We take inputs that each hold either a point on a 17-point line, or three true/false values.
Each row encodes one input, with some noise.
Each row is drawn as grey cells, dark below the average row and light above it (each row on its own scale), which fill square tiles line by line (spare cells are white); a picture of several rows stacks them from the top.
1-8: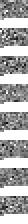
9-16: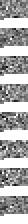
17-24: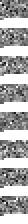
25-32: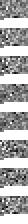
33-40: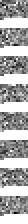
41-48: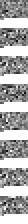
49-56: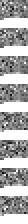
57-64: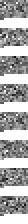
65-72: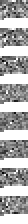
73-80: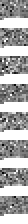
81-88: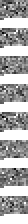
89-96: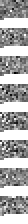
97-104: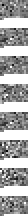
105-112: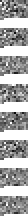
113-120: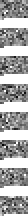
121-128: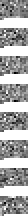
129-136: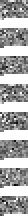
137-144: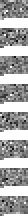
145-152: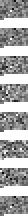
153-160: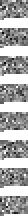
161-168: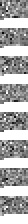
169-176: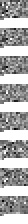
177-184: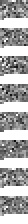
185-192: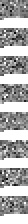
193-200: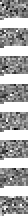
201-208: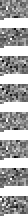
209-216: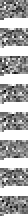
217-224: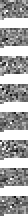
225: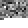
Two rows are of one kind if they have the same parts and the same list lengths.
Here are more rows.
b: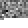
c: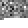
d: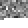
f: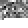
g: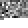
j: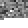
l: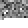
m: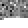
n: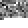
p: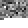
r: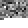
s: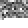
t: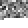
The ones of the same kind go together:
b, d, f, g, j, l, s, t
c, m, n, p, r

